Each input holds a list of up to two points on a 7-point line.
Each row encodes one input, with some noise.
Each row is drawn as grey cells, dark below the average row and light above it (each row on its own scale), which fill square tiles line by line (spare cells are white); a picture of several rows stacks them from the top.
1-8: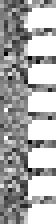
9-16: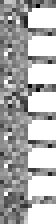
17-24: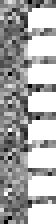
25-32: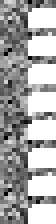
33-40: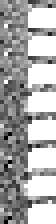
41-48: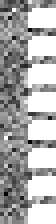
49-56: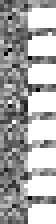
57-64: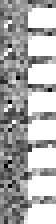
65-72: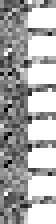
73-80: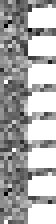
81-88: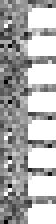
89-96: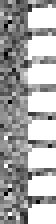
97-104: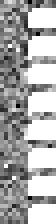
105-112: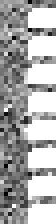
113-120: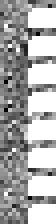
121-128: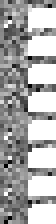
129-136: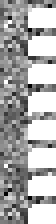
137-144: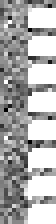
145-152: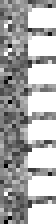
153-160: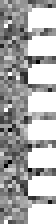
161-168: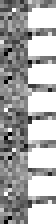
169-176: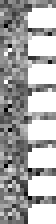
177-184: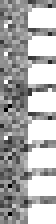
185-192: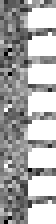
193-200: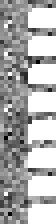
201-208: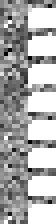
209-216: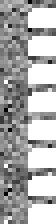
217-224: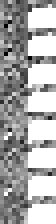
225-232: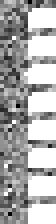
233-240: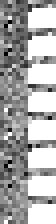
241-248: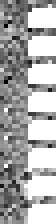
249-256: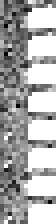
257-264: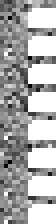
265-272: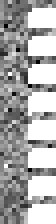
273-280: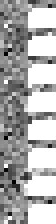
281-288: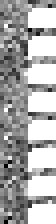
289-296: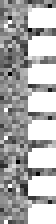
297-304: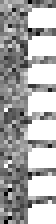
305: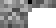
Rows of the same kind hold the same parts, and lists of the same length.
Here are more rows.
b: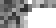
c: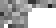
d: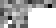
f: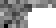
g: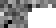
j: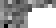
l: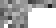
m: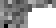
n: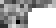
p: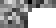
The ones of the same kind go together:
b, f, g, j, m
c, d, l, p
n

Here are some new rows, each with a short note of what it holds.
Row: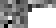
a list of two items
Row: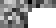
a list of one item
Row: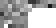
a list of one item
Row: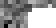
a list of two items
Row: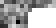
the empty list
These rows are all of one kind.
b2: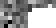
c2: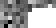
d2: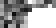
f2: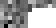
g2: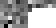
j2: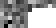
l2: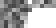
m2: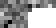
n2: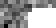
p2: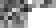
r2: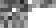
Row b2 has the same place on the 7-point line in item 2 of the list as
d2, j2 and p2.
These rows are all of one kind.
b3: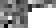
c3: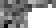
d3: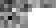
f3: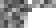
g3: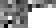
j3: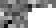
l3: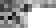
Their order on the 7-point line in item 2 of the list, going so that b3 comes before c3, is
f3, g3, b3, c3, j3, d3, l3.
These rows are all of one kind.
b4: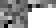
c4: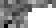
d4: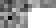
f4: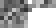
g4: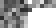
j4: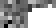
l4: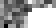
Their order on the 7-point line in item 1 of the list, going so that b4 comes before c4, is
b4, j4, c4, l4, g4, f4, d4.
